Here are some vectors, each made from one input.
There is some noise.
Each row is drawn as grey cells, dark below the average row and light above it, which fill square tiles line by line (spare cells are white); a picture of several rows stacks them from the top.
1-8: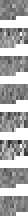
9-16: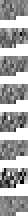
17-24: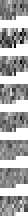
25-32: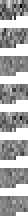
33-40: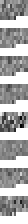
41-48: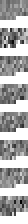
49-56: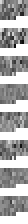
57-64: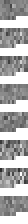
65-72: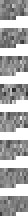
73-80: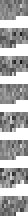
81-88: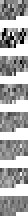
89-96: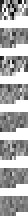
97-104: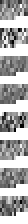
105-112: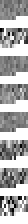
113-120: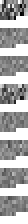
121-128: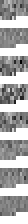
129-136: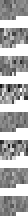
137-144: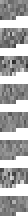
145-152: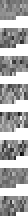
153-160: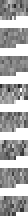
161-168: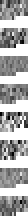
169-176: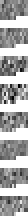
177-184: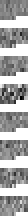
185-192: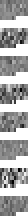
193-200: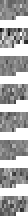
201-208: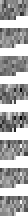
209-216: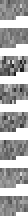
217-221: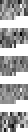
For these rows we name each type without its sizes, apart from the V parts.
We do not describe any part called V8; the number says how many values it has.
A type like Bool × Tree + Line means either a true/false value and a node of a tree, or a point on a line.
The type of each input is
List(Circle × (Line + V8)).
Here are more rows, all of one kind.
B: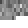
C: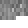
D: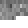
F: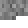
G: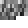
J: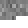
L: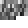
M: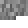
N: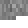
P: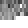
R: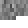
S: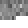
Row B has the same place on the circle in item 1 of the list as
F and J.
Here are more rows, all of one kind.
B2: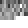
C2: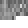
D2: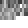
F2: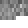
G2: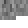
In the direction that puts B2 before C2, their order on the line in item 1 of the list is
G2, B2, C2, F2, D2.
